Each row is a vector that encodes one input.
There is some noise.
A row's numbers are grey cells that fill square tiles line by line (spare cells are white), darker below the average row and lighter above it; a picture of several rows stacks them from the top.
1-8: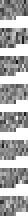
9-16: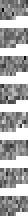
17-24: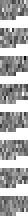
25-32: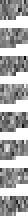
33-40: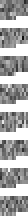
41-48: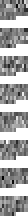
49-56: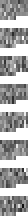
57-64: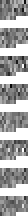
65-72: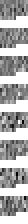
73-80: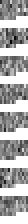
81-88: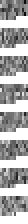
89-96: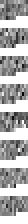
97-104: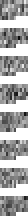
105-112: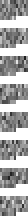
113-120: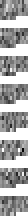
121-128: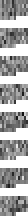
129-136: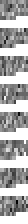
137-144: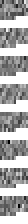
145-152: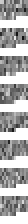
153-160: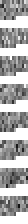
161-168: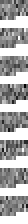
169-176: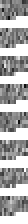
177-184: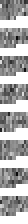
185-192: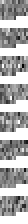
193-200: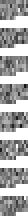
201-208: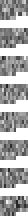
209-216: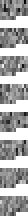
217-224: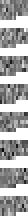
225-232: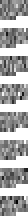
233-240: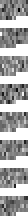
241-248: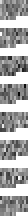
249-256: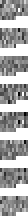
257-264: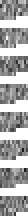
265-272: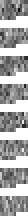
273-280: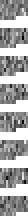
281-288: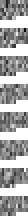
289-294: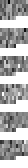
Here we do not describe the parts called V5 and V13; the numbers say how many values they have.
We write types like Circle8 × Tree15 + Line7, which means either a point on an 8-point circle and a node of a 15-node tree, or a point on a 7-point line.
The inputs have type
(Line7 + V5) × (Tree9 + V13).
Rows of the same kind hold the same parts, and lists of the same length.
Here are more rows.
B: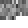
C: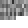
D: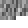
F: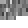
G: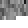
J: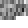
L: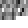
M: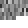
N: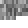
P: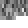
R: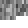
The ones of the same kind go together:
B, R
C, D, F, M, N
G, P
J, L

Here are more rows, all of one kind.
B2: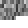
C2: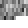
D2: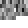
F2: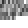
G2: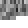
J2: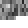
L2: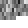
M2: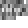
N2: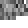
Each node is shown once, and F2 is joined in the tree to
C2.
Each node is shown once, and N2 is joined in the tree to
D2.
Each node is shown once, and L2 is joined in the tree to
B2 and M2.
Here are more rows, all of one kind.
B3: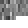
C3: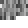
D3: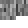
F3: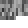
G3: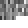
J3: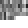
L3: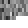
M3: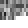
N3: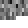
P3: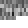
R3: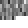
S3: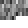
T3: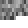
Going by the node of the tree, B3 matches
G3, L3 and R3.
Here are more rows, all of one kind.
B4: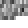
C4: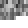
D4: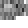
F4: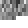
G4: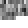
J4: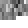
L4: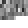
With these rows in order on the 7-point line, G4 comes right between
F4 and L4.
